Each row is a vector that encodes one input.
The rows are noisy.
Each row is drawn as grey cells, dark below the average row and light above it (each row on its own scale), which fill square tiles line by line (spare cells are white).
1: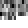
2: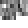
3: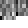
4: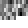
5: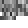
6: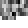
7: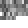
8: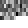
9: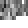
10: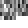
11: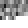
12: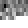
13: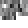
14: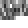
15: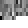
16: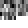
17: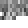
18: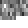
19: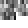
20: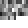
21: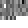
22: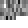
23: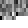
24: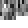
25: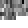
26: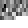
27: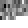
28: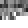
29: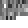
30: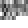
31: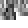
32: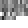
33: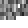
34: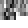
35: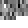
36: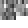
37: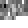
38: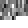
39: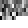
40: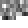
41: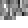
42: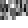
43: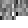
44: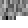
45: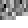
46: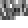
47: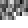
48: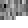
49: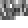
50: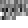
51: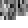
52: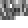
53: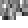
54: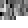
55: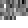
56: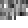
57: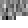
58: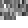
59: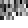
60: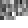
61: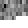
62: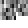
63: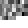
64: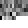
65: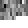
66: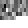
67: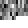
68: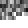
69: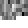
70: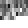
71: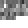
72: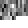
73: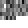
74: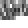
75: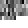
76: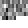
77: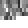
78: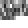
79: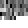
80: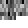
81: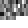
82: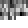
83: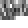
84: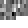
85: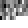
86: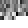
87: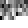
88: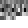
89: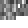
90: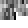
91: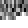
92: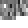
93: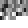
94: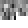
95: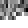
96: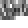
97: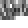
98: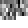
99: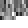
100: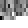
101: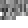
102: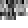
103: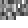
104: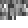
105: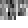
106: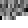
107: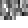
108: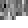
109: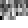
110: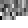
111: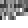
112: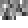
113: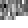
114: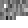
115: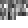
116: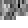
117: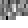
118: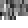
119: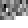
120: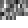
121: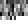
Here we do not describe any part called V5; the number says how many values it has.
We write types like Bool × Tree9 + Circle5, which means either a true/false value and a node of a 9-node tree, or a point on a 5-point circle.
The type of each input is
(Circle6 + Label6) × V5 + Unit.
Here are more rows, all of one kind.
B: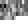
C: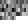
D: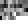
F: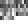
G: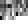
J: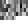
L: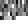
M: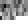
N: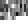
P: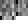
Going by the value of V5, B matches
L and N.
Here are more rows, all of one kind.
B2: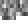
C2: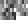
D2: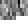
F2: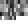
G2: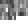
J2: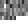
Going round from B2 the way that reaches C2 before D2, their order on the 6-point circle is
B2, J2, F2, C2, G2, D2.
